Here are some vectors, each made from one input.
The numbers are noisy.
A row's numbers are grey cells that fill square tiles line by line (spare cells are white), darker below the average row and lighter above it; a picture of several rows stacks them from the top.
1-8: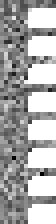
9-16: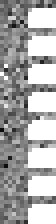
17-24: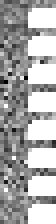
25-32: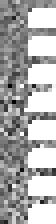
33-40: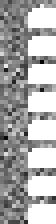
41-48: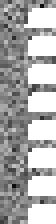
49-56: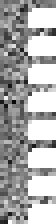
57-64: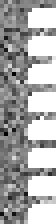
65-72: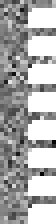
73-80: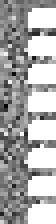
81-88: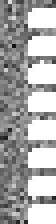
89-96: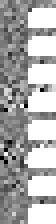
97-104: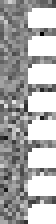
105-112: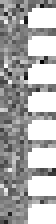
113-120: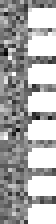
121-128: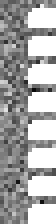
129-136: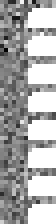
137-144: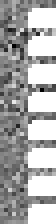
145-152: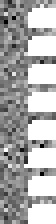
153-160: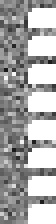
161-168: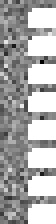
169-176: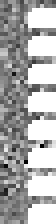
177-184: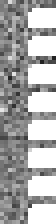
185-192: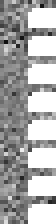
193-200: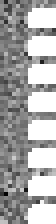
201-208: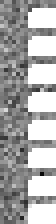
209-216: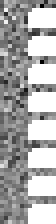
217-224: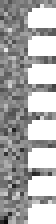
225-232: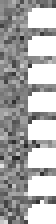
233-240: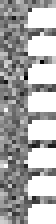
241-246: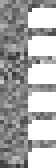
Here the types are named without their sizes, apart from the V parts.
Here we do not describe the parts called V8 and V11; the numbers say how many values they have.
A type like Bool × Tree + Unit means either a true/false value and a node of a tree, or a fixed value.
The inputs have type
Label × (Line + V8) + V11.
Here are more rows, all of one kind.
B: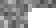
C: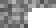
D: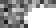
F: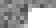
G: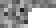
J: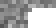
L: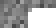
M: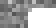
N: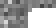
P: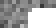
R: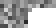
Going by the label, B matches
C, D and J.
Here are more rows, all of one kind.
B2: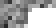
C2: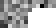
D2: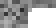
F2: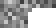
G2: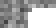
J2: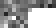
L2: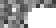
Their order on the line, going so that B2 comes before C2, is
B2, F2, J2, D2, G2, C2, L2.
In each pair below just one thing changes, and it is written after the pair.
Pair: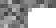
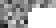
the label
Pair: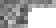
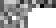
the label
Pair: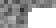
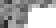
the label
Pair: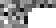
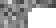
the label
